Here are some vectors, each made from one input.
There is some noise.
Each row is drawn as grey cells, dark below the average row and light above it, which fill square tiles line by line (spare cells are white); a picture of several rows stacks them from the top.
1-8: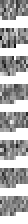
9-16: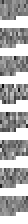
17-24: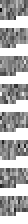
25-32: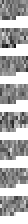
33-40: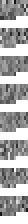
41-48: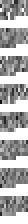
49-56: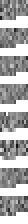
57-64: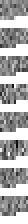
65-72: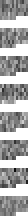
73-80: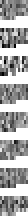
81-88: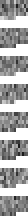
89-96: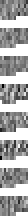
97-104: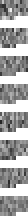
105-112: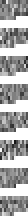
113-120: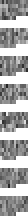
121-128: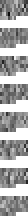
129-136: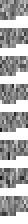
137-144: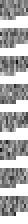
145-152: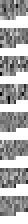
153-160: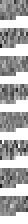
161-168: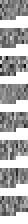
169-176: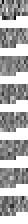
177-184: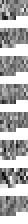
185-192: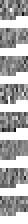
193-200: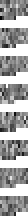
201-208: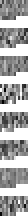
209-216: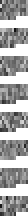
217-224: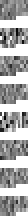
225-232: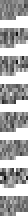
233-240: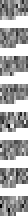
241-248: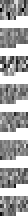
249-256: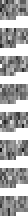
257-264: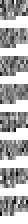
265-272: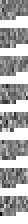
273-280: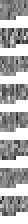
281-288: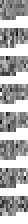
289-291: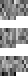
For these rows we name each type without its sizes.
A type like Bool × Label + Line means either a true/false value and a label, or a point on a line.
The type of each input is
List((Circle + Unit) × Line).
